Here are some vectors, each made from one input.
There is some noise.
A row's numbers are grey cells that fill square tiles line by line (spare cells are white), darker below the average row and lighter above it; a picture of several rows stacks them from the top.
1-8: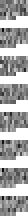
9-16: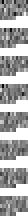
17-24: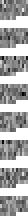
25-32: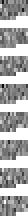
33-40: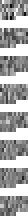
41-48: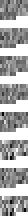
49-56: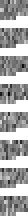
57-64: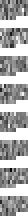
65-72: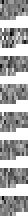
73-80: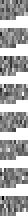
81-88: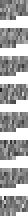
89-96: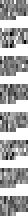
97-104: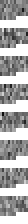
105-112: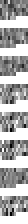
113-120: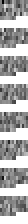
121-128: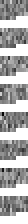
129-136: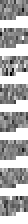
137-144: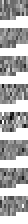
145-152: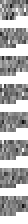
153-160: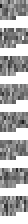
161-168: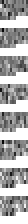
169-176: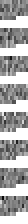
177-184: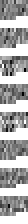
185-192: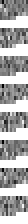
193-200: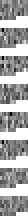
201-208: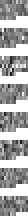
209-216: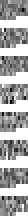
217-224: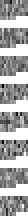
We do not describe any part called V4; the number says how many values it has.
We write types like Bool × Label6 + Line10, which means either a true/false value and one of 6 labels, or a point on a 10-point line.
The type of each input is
List2(Bool × Line7) × V4.
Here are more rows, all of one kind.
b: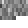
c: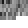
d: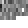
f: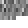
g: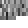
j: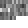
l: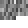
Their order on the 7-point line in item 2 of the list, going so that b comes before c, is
l, g, b, j, f, d, c.
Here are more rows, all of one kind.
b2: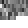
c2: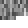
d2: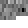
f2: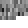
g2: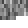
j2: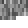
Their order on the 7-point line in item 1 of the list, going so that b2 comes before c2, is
b2, g2, c2, j2, d2, f2.
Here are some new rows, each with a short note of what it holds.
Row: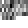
a value of V4, together with the empty list
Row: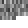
a value of V4, together with a list of one item
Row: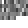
a value of V4, together with a list of two items
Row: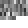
a value of V4, together with a list of two items
